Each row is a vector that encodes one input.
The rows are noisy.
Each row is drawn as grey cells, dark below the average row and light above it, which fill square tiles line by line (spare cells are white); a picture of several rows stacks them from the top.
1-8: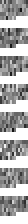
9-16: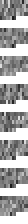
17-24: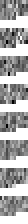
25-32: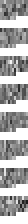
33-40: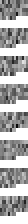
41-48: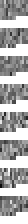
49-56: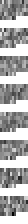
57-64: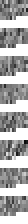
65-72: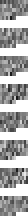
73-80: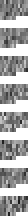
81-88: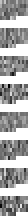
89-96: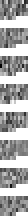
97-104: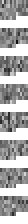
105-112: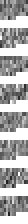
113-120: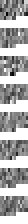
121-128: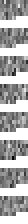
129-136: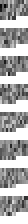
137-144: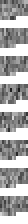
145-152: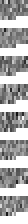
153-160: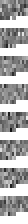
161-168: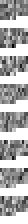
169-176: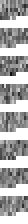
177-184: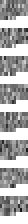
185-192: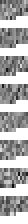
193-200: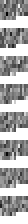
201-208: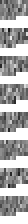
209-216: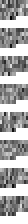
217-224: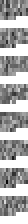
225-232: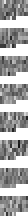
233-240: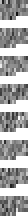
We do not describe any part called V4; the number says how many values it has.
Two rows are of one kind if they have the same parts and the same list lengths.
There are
4 kinds of row.
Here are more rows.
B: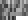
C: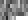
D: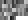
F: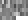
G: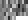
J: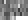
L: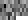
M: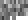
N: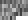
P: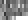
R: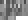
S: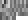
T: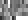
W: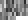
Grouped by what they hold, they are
B, G, L
C, J, M, P, R, W
D, N
F, S, T

